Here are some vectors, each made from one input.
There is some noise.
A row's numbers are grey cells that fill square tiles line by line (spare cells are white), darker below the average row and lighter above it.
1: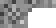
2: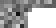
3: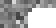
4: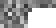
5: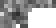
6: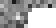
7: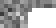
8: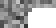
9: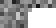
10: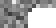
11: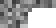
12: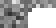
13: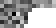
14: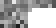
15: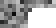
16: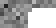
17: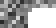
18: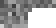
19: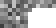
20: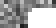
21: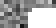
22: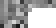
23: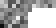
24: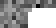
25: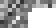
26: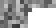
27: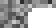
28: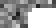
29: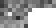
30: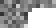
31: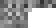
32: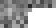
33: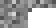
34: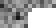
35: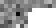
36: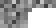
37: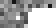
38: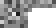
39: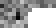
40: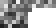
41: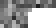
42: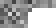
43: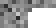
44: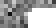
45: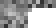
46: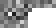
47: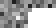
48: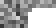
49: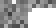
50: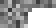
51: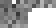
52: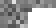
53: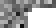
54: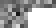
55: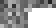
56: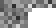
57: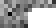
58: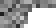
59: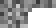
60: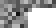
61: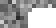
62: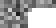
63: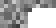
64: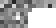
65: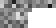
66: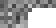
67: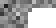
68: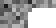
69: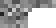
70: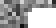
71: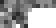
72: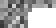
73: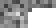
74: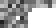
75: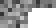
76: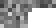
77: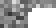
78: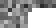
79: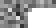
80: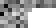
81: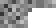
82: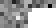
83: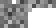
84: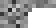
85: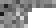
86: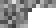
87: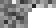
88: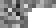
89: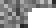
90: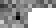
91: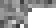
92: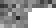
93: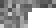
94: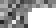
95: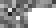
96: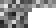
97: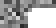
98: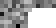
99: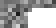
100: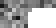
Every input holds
a point on a 7-point line, together with either a point on a 5-point line, or a point on a 7-point line.
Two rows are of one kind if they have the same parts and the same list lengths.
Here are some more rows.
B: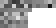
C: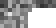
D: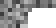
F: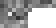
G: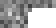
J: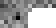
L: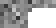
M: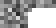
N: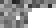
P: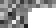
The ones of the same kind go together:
B, G, M, N, P
C, D, F, J, L

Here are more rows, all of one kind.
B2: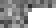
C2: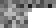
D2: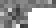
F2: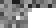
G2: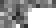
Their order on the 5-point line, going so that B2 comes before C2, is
B2, C2, F2, D2, G2.
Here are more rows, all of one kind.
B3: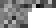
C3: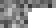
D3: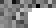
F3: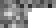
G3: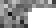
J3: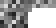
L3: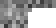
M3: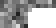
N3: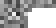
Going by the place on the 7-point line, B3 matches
C3, F3 and L3.
